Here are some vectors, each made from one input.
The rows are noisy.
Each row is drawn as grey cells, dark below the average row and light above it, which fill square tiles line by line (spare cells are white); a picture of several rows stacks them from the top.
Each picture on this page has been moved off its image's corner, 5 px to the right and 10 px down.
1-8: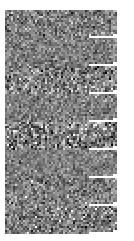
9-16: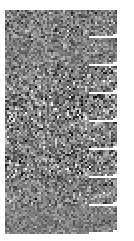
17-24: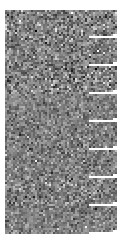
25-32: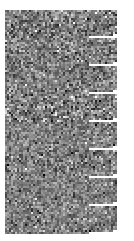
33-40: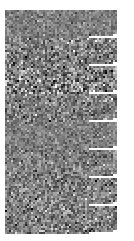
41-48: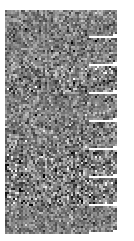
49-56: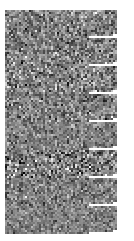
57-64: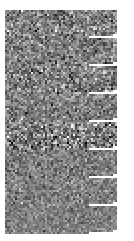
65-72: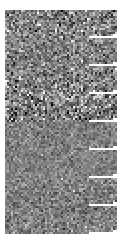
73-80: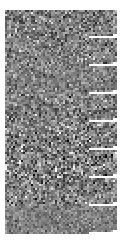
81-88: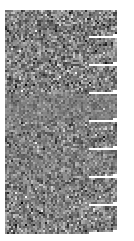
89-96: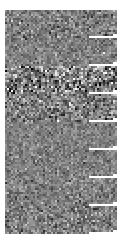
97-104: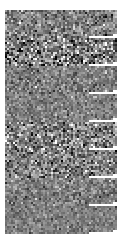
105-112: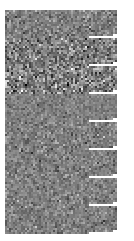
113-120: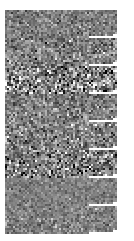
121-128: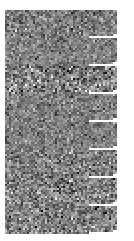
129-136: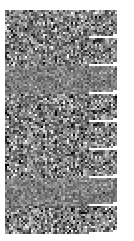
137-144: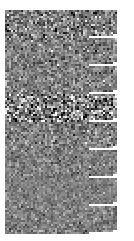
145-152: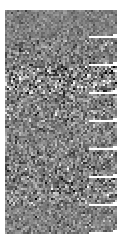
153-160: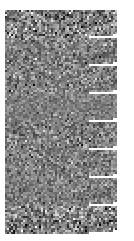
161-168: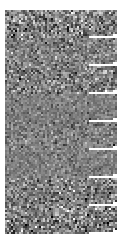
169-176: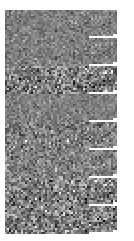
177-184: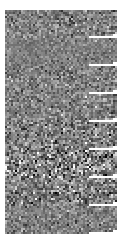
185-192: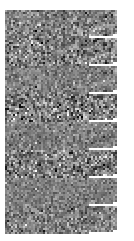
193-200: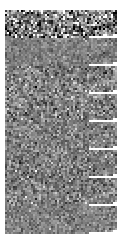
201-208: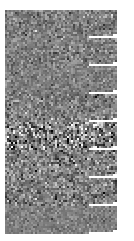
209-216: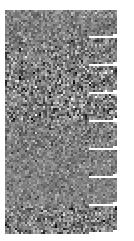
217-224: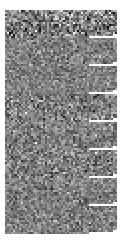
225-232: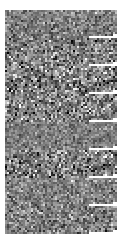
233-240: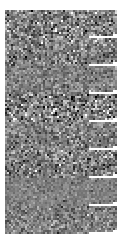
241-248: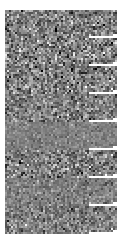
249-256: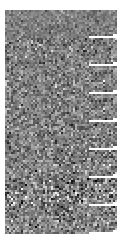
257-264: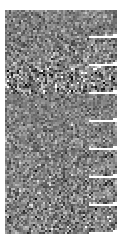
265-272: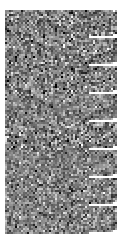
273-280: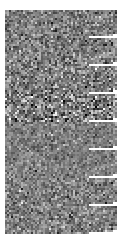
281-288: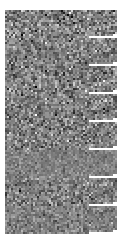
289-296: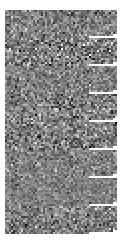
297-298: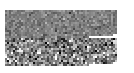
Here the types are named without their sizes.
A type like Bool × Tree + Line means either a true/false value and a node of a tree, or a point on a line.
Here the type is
(Bool × Bool × Bool × Bool + Unit) × Tree × (Tree × Tree × Tree × Tree + Unit).
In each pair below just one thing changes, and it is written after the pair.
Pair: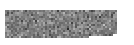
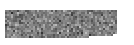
one of the four true/false values
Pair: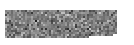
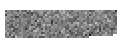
one of the four true/false values
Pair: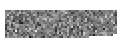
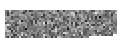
one of the four true/false values
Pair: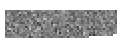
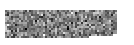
the node of the tree
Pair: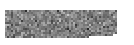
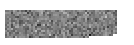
one of the four true/false values
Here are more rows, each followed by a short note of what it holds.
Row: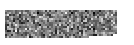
a node of a tree and four true/false values
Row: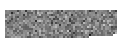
a node of a tree and four true/false values
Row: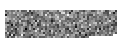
a node of a tree
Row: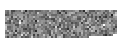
a node of a tree
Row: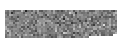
a node of a tree and four true/false values
